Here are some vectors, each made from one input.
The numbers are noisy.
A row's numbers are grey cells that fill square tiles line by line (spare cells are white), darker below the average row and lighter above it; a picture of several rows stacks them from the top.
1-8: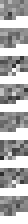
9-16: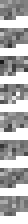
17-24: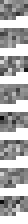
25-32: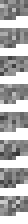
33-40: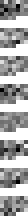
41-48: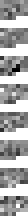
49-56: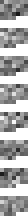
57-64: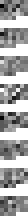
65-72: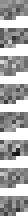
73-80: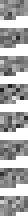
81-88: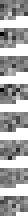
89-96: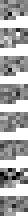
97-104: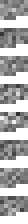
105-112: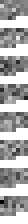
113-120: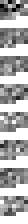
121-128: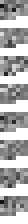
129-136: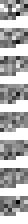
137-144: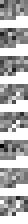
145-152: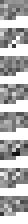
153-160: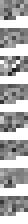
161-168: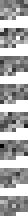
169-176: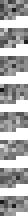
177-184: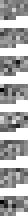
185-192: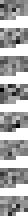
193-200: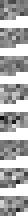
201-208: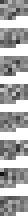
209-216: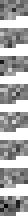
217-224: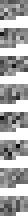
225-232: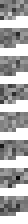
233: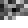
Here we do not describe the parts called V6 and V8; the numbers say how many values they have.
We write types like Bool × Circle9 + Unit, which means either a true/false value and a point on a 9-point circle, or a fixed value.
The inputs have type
List3(Line4) + (Tree9 + Unit) × V6 × V8.
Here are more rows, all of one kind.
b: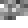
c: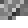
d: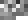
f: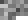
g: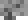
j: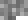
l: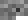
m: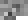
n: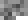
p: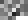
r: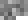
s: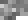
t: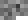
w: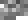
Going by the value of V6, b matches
g, j, p and s.
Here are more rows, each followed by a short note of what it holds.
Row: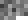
a list of three items
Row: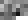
a value of V6 and a value of V8
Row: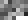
the empty list
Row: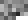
a value of V6 and a value of V8
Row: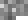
a node of a 9-node tree, a value of V6 and a value of V8
